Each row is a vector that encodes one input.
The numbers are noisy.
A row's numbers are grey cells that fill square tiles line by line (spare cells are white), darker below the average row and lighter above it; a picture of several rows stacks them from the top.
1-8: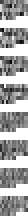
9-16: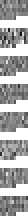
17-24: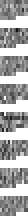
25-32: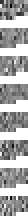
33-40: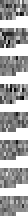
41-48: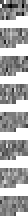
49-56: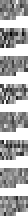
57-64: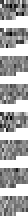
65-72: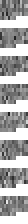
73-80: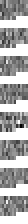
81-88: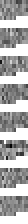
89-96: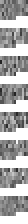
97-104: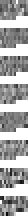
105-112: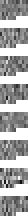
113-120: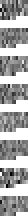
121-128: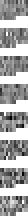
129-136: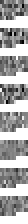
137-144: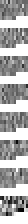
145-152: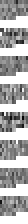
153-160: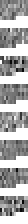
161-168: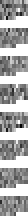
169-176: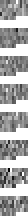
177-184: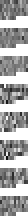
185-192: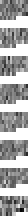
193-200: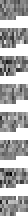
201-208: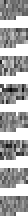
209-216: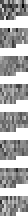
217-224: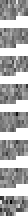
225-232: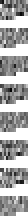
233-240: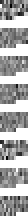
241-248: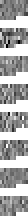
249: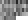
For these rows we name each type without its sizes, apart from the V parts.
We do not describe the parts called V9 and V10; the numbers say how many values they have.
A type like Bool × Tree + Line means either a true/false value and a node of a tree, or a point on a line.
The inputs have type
(Line + V9) × Tree + V10.
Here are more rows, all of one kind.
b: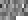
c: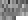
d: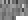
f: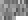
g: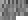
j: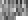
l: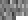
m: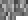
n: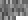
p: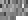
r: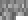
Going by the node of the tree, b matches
g, j and p.
